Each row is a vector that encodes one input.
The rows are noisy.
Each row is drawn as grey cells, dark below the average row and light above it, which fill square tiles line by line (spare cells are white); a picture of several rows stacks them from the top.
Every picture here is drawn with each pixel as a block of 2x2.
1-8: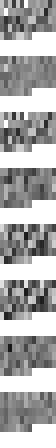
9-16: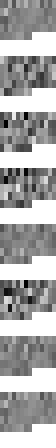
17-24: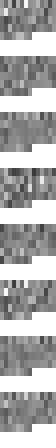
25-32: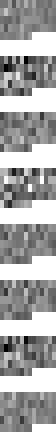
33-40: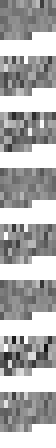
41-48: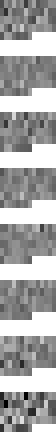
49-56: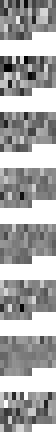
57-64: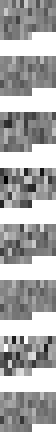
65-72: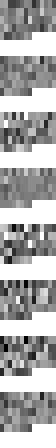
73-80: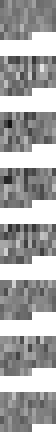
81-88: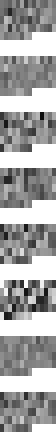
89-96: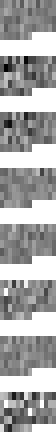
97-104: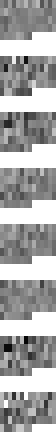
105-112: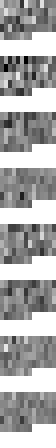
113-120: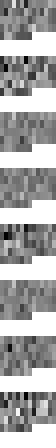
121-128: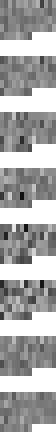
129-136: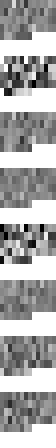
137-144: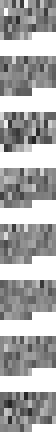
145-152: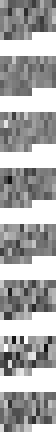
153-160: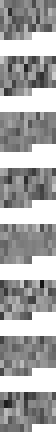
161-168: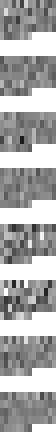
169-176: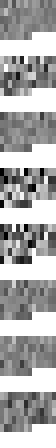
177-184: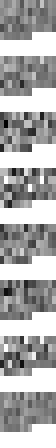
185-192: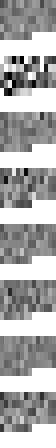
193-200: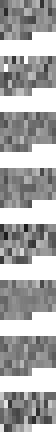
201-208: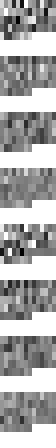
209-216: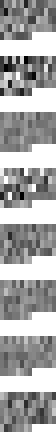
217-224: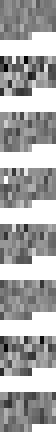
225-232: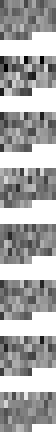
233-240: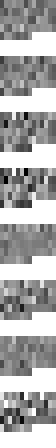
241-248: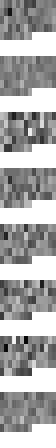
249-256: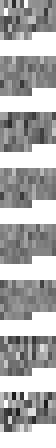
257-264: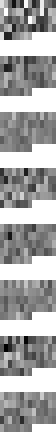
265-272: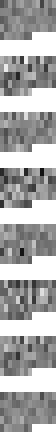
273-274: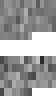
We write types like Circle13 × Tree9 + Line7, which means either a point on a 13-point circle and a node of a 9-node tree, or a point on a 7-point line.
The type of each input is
Line5 + Line14.
